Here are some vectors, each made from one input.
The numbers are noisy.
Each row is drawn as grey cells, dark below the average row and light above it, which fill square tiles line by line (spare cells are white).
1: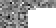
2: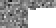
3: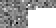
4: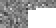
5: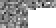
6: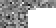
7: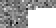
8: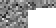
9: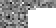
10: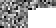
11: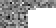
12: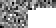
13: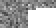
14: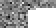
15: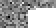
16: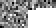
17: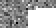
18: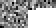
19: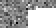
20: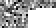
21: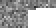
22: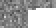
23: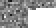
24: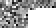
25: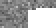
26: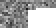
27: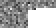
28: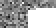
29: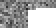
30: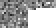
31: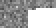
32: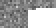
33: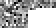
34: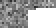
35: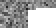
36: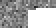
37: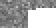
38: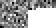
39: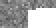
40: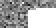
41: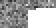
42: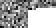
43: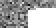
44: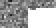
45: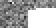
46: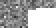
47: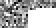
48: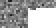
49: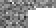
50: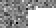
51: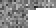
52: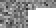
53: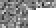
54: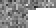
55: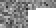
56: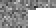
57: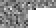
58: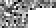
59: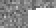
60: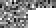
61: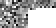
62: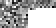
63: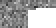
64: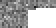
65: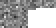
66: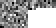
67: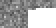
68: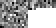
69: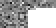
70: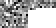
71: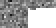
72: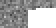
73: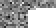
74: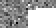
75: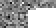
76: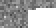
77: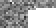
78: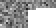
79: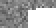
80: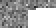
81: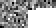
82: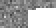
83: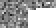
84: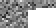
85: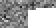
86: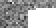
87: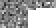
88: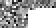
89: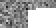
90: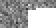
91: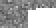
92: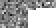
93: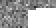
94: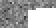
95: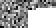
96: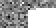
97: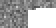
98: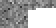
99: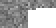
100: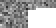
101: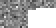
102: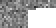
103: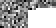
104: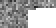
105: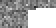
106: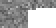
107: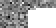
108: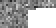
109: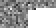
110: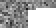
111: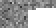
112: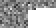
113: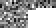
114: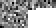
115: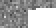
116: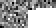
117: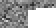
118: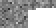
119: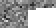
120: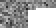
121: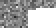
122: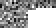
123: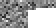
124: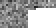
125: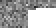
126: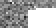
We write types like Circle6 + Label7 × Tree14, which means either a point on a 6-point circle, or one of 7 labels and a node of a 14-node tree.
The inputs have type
Line5 + Tree16.
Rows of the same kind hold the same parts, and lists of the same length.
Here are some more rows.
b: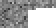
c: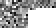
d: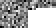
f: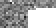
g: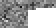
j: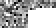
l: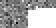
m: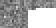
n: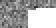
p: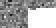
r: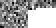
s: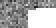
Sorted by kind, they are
b, f, g, l, m, n, p, s
c, d, j, r

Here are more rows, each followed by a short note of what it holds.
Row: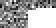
a point on a 5-point line
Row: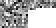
a point on a 5-point line
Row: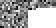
a point on a 5-point line
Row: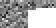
a node of a 16-node tree
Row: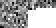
a point on a 5-point line
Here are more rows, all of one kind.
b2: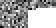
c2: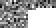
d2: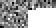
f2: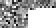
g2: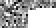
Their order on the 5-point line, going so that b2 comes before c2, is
b2, d2, c2, f2, g2.
